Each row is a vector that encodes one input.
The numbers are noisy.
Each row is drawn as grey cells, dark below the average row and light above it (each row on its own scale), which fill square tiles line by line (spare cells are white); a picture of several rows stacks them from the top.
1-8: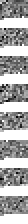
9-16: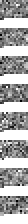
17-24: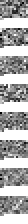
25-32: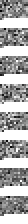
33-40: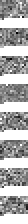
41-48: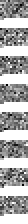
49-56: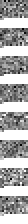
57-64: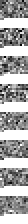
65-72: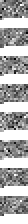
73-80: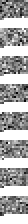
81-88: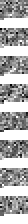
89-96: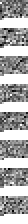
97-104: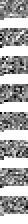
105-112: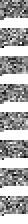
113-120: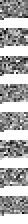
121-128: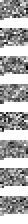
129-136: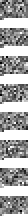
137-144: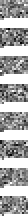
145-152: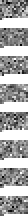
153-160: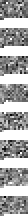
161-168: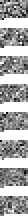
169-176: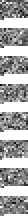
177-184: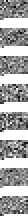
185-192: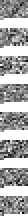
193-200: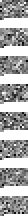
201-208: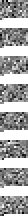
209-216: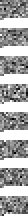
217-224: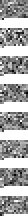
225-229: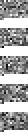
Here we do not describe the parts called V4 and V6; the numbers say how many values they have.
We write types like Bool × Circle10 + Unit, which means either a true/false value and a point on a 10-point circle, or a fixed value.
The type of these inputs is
Line7 + Line8 × Line8 + (Line9 + V4) × V6.
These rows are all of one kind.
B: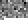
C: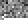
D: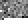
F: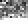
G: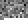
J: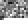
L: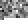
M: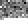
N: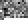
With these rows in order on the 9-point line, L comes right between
M and N.
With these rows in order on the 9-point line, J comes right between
F and G.
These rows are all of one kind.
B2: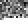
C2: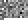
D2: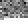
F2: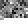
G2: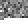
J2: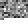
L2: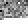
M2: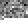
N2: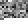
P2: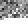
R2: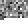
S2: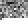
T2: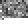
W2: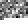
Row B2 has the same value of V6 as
D2, N2 and W2.
